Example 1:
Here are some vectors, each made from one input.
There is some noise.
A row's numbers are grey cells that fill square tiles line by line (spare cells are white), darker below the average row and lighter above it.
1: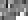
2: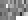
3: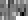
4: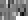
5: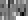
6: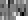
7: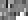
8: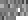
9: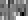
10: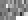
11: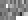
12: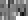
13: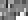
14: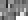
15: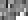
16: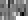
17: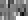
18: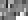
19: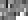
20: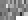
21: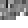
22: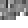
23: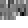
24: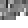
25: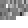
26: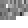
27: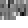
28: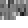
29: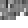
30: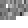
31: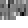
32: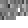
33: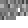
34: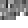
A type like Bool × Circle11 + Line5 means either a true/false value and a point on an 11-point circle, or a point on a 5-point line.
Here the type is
Line4.
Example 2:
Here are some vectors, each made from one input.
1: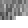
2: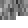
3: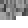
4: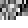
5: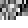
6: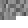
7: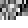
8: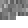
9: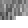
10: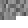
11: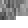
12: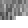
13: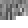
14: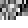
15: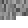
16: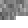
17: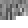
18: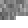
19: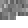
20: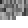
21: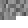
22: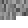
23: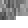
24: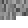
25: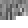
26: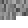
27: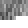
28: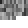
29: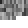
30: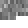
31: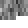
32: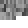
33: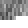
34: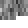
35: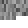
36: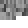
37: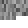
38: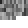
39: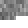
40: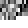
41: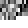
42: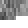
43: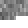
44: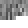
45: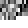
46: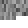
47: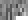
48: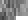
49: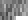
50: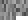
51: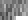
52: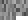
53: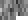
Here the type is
Tree10 + Unit.
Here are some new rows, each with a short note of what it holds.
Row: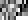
a fixed value
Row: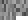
a node of a 10-node tree
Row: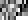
a fixed value
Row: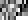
a fixed value
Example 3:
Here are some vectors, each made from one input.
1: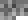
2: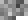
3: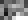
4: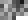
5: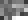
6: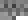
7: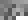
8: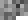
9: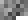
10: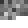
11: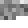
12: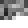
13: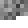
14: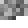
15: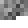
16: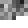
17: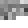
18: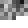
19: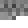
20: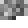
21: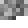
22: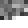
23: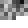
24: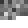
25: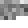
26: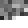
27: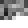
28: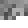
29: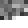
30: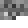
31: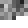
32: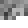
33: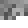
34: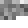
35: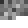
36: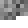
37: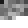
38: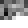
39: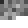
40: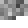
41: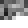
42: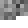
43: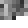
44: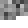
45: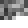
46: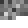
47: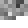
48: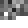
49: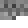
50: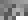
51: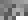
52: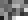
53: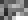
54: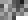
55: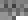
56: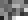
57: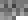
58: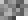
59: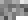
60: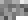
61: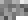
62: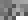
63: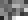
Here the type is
Tree9.
